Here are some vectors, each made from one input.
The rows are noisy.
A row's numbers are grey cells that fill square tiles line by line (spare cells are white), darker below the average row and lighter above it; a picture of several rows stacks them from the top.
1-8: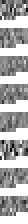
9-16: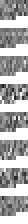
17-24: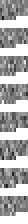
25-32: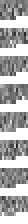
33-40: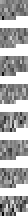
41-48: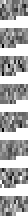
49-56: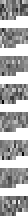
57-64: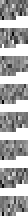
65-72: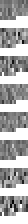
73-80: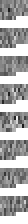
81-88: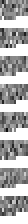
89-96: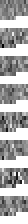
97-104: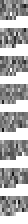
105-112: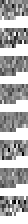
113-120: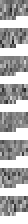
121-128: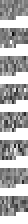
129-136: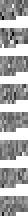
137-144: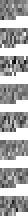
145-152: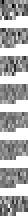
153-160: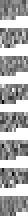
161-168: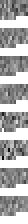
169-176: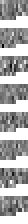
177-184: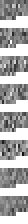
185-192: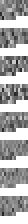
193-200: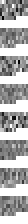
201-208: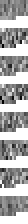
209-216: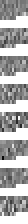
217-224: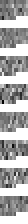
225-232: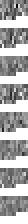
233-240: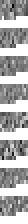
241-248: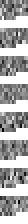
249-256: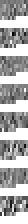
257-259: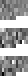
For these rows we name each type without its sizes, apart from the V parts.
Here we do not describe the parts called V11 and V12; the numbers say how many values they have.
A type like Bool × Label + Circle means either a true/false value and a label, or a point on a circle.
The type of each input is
(Bool × Bool × Bool × Bool + Unit) × V12 + Line × V11.
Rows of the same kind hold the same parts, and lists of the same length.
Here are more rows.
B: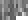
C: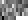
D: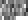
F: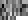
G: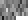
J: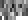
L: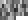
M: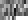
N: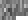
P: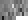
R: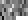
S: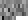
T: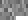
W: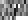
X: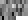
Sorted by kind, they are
B
C, D, G, M, N, P, R, S, T, W, X
F, J, L

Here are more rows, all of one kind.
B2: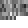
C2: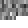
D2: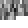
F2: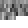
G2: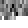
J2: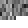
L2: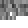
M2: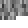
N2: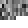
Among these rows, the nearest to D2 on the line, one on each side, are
M2 and N2.
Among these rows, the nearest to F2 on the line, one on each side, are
B2 and G2.
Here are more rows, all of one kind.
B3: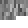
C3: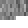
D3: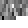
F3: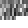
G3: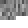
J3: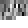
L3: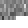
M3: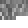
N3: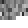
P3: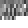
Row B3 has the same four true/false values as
D3, F3, G3 and J3.
